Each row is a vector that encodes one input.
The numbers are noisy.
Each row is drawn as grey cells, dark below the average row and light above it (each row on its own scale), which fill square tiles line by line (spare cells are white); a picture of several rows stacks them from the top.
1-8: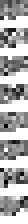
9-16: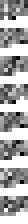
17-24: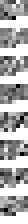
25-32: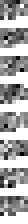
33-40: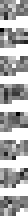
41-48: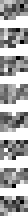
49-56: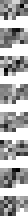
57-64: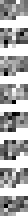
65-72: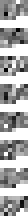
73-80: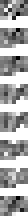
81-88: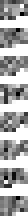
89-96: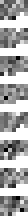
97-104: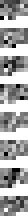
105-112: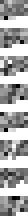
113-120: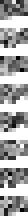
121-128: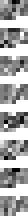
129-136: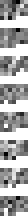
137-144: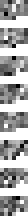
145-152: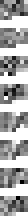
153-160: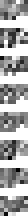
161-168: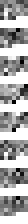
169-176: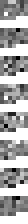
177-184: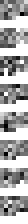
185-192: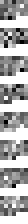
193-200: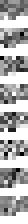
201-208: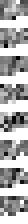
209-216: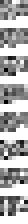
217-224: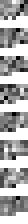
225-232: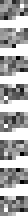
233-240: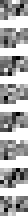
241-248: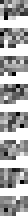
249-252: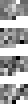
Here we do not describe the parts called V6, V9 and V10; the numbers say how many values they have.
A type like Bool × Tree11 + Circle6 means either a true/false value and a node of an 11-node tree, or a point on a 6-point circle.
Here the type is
Bool × V6 + List2(Line4) + V9 × V10.
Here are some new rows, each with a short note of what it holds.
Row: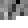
a list of one item
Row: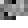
a list of two items
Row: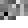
a value of V9 and a value of V10
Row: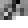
a list of one item
